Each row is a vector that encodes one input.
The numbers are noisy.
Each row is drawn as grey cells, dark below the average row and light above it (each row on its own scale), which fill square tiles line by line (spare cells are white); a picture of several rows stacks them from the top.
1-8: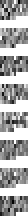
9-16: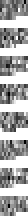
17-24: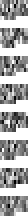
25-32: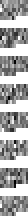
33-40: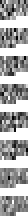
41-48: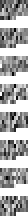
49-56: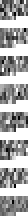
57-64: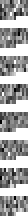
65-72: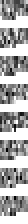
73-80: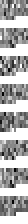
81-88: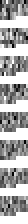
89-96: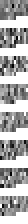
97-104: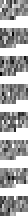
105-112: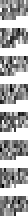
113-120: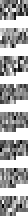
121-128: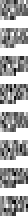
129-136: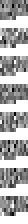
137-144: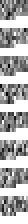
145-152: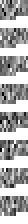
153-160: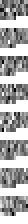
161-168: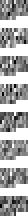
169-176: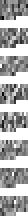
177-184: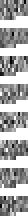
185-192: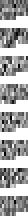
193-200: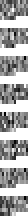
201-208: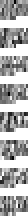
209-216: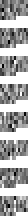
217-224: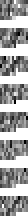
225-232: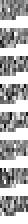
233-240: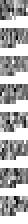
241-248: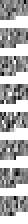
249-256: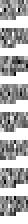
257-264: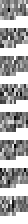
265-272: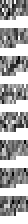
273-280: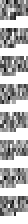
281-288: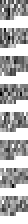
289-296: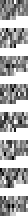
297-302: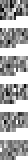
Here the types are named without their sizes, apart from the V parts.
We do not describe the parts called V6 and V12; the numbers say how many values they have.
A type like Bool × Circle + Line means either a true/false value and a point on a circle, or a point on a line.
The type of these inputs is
Bool × (Line + Tree) × V6 + V12.
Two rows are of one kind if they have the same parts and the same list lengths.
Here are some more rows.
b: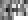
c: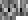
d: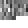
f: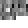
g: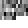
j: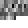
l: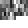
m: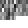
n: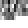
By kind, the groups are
b, c, j
d, f
g, l, m, n

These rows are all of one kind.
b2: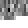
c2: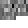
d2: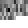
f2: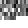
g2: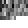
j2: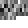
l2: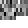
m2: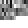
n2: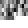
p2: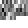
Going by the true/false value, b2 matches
d2, g2 and j2.
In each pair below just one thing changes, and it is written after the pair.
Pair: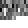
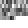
the node of the tree
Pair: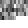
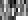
the true/false value
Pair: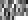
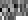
the node of the tree
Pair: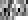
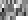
the true/false value
